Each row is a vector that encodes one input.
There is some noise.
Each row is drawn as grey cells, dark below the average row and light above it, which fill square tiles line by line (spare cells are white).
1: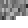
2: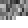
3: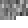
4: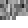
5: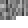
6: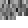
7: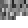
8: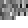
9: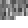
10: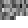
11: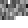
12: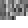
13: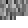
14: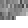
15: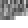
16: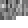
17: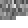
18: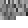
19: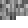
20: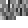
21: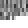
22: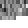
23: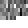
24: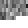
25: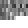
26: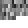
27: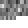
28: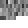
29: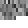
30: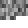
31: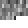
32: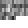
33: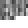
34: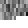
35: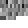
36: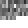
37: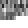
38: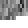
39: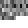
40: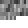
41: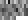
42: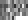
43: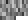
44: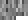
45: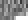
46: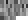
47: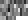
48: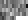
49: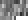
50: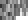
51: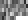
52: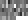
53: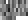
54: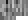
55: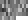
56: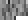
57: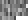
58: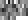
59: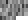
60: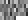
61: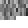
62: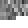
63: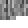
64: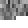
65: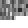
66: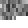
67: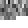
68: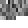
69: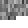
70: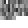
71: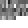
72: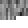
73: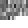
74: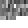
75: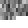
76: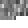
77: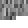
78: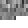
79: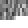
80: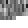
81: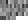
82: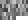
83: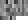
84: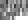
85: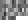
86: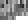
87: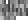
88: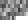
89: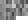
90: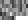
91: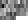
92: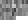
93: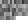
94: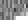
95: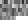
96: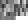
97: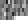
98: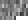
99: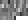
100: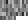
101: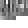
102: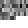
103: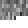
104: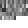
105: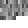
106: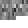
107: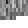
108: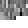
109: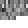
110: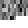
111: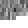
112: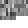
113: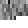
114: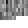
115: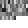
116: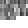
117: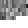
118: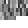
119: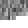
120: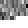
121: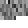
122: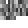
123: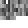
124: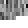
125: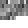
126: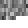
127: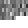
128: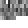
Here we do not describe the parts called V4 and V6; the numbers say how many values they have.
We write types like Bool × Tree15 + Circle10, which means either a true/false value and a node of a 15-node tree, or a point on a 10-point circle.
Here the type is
(Bool × Bool × Bool + Unit) × Line5 × V4 × V6.
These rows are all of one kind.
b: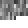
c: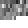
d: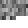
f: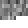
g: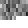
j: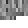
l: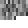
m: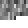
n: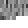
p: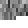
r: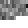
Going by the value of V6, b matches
d, m, n and p.
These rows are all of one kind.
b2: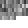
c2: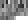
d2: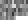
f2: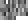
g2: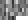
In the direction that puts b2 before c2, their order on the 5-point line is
f2, b2, d2, c2, g2.
